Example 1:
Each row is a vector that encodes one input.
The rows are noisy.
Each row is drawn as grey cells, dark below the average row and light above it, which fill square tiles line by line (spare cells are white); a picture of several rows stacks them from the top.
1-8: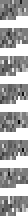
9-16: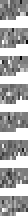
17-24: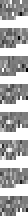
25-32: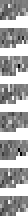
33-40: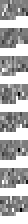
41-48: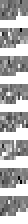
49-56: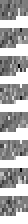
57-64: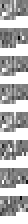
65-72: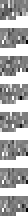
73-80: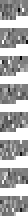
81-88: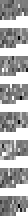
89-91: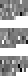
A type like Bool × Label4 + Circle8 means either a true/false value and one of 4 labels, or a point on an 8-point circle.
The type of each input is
Label5 × Line10.
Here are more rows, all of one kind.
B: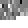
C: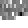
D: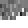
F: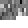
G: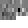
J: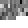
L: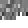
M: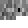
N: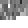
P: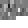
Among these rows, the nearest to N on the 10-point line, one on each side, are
B and L.
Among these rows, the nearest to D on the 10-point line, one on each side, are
C and G.
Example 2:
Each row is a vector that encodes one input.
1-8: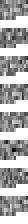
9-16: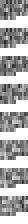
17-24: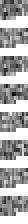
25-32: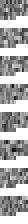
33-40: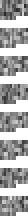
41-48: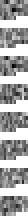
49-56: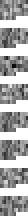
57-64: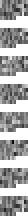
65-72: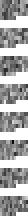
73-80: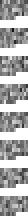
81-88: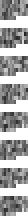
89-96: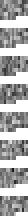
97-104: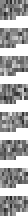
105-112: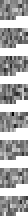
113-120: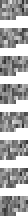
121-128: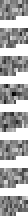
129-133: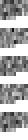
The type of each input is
Bool × Label8.
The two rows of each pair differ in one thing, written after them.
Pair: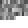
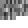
the true/false value
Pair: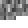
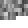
the true/false value
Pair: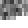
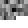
the label
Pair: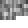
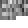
the label
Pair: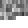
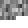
the label
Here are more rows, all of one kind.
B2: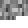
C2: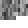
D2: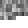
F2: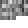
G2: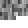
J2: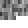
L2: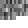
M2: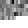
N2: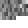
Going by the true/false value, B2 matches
D2, F2 and M2.
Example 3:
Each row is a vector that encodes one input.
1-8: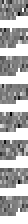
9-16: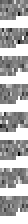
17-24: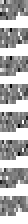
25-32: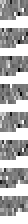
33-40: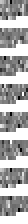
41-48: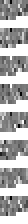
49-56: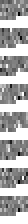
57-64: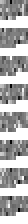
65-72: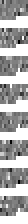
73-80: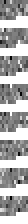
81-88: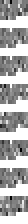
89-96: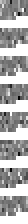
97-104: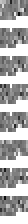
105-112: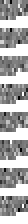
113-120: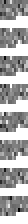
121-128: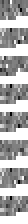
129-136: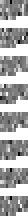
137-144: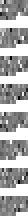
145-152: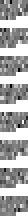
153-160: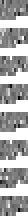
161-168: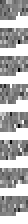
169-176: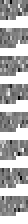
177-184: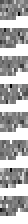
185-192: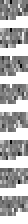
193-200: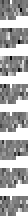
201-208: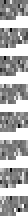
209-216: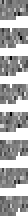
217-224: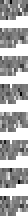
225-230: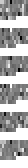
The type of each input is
Bool × Label8.
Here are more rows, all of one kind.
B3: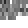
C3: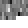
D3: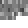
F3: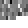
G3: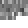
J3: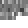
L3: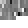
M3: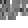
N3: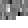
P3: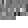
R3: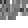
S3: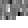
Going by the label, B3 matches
M3 and R3.
